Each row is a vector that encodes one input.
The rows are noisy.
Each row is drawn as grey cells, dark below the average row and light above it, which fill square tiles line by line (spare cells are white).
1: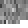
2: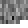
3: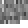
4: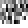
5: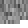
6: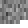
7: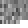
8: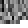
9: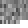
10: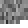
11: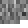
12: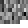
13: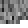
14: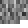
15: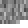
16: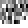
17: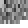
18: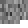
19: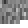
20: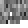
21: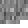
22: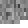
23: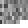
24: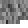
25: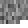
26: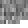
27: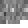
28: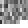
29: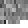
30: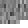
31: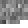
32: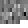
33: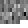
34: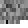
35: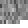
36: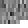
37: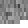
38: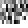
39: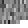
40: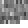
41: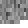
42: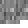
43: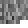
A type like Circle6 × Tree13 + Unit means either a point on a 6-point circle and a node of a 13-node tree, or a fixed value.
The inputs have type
Bool × Line5 × Line6 + Unit.
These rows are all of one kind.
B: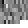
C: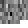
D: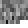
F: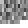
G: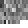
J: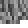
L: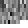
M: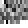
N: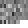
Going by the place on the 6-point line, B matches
D and N.
